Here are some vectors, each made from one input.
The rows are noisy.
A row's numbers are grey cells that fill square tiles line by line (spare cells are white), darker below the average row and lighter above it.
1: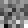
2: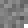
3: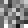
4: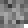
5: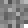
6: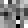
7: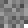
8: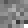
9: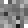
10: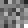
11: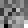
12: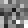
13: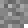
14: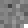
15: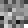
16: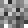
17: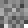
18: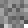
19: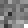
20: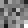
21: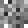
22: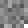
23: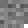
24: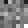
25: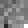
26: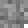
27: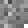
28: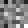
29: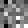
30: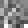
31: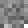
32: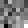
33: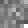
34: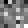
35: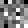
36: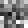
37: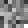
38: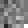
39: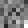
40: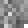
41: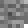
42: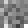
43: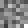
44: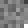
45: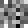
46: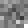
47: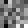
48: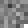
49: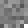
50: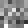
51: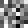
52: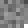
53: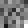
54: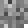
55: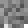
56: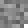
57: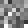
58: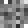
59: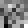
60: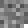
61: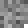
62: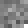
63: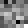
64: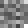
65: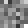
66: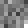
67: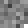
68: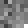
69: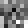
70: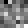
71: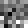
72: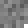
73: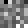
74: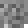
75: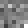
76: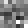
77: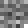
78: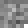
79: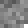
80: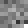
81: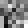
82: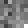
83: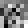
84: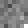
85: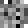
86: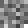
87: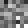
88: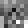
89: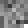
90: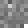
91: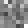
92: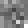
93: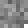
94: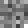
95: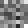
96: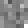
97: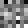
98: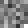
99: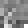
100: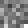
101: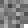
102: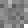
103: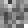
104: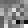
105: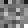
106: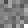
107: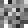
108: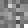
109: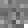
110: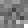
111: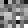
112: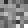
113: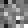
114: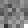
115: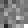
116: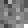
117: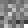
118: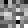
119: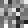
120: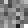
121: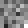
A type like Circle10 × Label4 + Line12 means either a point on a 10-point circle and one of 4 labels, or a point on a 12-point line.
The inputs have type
Line8 × (Tree8 + Unit).
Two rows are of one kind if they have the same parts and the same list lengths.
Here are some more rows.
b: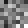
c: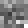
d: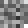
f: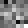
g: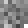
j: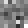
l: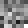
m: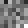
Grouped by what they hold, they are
b, c, g, j, l, m
d, f

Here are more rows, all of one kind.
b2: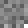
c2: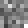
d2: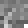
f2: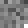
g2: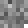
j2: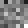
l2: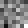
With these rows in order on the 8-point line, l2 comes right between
c2 and d2.
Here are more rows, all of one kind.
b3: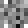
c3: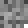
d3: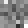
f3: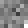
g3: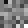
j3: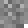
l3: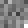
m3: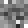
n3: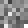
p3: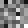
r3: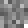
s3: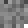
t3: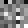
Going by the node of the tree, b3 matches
l3 and t3.
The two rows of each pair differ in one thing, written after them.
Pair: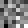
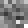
the place on the 8-point line
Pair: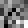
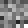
the place on the 8-point line
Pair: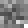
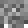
the node of the tree
